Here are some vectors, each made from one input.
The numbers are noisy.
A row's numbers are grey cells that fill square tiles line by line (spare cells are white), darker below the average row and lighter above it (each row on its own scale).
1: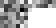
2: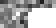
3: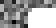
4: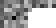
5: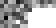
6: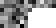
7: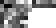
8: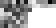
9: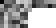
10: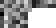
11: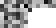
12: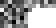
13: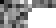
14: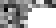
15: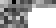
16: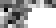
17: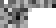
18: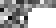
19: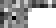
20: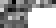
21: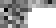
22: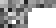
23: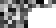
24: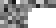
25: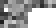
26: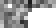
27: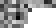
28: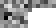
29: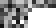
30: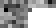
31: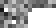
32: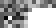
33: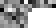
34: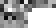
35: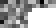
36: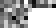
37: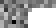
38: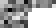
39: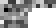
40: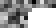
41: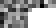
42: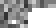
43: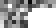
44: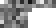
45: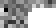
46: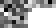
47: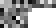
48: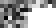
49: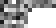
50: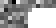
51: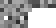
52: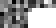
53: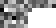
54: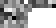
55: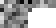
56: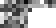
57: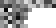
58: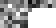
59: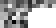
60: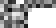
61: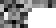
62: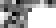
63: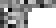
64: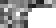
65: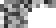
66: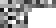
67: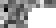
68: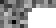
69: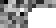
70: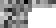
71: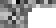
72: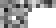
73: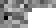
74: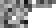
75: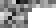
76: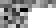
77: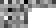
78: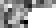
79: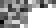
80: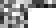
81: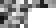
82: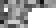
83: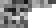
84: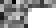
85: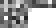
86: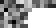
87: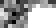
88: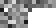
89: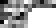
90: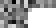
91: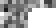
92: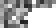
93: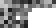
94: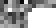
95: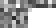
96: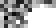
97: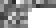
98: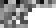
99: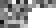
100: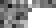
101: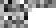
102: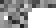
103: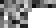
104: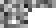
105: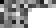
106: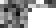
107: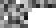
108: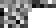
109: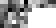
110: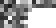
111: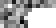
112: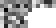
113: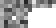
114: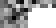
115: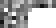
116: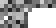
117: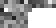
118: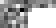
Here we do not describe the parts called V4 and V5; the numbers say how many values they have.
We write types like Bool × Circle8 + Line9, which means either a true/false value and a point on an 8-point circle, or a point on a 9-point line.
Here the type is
Line6 + (Line8 + V5) × V4.
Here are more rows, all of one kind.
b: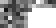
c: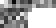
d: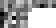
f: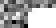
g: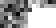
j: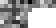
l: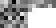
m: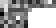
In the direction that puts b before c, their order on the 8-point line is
f, b, j, g, d, l, m, c.
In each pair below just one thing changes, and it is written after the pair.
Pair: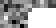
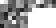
the value of V4
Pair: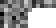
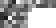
the place on the 8-point line
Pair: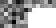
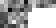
the value of V4
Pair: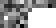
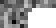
the value of V4
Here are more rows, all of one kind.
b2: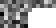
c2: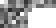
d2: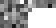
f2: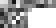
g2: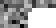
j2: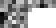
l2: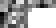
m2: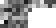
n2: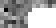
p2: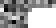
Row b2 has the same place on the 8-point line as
f2, j2 and l2.
